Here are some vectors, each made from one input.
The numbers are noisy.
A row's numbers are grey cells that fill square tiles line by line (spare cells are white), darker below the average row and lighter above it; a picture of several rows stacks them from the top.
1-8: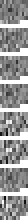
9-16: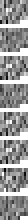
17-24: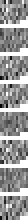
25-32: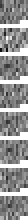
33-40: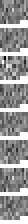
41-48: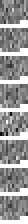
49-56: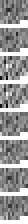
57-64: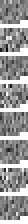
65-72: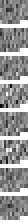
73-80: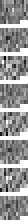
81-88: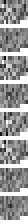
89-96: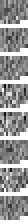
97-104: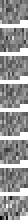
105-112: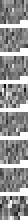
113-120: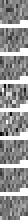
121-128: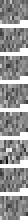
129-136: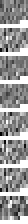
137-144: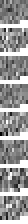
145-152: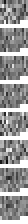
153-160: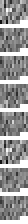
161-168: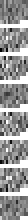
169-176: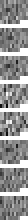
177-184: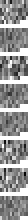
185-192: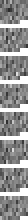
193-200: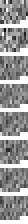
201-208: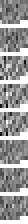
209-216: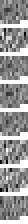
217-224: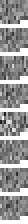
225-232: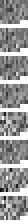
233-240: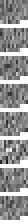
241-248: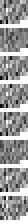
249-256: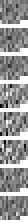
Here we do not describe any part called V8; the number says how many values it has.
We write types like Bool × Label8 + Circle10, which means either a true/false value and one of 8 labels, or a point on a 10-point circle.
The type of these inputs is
Line5 × List2(V8) + List2(Line6).
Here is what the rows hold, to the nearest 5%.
About 65% of them hold a point on a 5-point line, together with a list of up to two values of V8. The rest are lists of up to two points on a 6-point line: a few of all rows are empty, 20% hold one and 15% two.
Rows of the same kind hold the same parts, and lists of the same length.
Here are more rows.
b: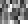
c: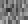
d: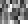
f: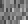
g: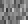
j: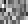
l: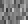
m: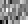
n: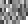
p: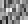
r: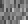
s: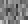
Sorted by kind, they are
b, d
c
f, g, l, r
j, n
m, p
s

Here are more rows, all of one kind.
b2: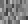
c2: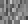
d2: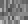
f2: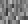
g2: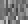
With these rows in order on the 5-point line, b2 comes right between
c2 and f2.
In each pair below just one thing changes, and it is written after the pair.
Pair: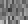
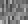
the value of V8 in item 1 of the list
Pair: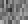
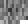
the value of V8 in item 1 of the list
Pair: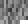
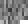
the place on the 5-point line
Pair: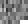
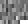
the place on the 5-point line
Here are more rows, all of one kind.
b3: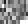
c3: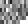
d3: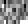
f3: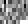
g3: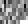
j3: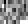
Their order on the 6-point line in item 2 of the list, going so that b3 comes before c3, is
d3, j3, f3, b3, c3, g3.
